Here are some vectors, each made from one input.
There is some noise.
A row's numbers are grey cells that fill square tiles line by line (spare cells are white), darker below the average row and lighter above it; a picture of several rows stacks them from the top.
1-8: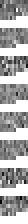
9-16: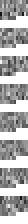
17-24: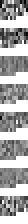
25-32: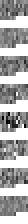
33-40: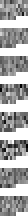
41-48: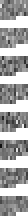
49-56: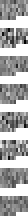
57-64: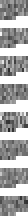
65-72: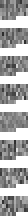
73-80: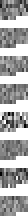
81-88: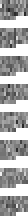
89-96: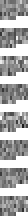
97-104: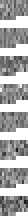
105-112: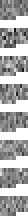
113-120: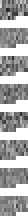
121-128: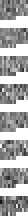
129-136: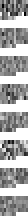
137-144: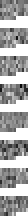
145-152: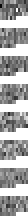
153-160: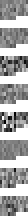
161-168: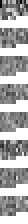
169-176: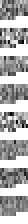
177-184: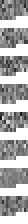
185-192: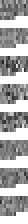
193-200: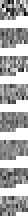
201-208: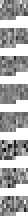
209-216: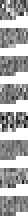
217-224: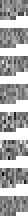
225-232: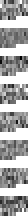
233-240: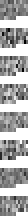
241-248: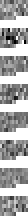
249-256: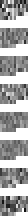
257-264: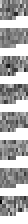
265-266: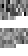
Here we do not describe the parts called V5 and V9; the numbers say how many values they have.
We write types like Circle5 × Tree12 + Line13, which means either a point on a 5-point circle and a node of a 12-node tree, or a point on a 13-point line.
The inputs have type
(Bool × Bool × Bool × Bool + V9) × Tree7 × Tree7 × (Tree7 + Unit) × V5.
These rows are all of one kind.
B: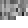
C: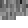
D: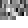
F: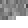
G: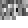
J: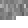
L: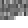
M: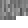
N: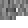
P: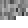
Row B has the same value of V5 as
C, G and P.
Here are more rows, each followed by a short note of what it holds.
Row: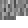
a node of each of two 7-node trees, a value of V5 and a value of V9
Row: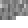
a node of each of three 7-node trees, four true/false values and a value of V5
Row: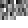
a node of each of three 7-node trees, a value of V5 and a value of V9
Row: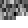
a node of each of three 7-node trees, four true/false values and a value of V5
